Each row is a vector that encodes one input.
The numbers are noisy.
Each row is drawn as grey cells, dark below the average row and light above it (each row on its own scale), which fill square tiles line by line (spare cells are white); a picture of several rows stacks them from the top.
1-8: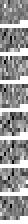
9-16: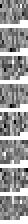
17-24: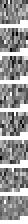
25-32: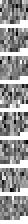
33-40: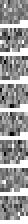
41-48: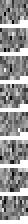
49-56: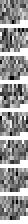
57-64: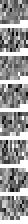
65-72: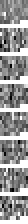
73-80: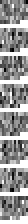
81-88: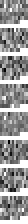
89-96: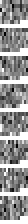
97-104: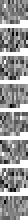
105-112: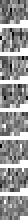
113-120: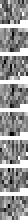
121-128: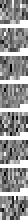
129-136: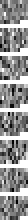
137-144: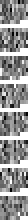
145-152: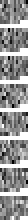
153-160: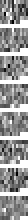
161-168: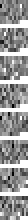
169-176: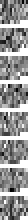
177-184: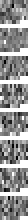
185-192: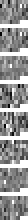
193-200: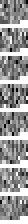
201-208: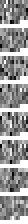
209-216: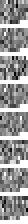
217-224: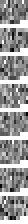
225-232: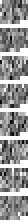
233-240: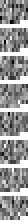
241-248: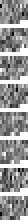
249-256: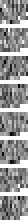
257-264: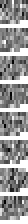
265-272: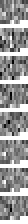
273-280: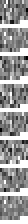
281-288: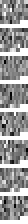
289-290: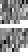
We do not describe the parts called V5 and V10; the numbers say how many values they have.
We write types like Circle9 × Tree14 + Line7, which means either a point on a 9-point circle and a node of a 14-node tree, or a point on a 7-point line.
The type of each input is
Bool × (Circle13 + V5) × V10.
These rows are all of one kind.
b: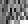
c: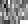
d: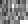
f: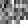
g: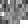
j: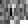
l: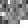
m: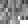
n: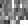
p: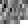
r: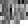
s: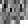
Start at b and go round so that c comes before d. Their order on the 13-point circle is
b, s, f, r, p, m, g, l, c, n, j, d.
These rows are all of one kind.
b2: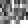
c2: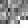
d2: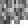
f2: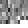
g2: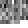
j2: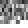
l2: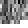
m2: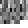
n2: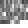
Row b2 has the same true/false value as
j2 and n2.
